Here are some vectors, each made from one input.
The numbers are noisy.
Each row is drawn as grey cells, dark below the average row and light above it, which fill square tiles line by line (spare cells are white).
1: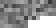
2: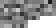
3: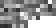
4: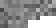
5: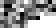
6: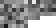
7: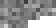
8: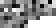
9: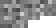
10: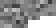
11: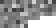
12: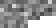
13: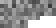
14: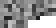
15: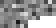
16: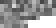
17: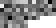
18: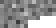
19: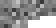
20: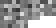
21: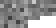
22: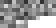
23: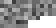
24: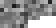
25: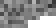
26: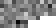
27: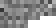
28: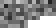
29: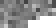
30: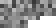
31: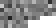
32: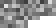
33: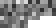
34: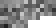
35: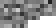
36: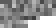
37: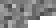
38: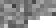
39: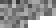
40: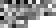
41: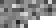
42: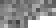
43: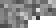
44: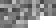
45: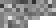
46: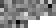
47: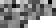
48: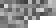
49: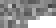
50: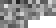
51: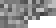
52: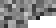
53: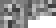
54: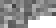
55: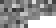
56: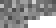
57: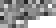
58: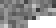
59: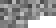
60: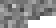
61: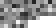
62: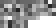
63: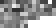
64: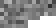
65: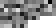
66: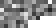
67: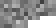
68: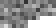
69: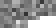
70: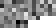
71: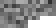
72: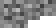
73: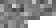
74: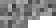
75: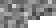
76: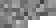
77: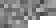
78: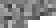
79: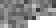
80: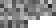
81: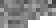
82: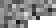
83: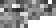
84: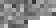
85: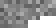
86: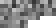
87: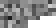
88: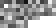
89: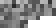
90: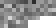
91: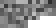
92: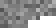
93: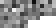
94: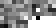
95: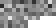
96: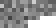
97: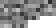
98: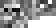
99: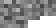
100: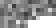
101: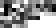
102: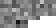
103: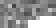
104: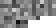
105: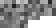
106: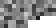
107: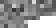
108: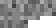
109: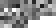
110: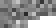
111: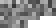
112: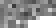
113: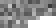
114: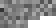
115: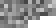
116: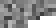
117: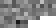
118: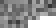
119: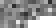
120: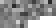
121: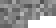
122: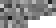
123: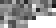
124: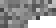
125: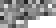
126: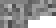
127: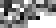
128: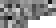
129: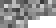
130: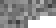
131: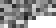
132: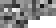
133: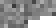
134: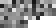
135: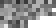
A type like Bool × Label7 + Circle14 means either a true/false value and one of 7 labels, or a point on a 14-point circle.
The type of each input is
Bool × Bool × Bool + Unit.
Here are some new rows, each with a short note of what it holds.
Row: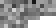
three true/false values
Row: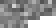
three true/false values
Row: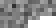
three true/false values
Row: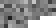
three true/false values
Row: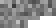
three true/false values
